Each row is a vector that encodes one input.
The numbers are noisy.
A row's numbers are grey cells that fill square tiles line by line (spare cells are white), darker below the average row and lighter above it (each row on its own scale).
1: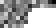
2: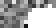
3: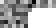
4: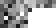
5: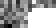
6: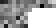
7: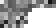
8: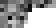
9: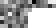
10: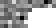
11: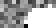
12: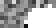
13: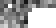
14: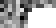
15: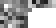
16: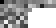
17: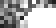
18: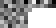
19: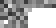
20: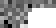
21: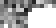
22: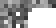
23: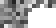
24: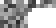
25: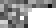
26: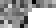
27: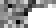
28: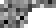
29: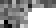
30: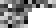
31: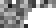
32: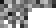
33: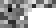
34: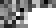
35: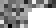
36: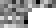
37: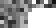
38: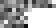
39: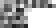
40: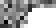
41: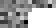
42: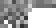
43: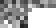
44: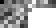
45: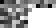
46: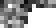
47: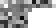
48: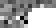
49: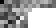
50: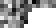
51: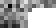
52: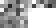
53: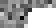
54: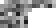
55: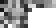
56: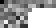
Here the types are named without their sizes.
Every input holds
a point on a line, together with either a fixed value, or four true/false values.
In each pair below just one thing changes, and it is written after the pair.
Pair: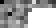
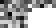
one of the four true/false values
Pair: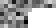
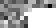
the place on the line
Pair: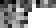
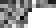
one of the four true/false values
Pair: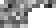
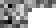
one of the four true/false values
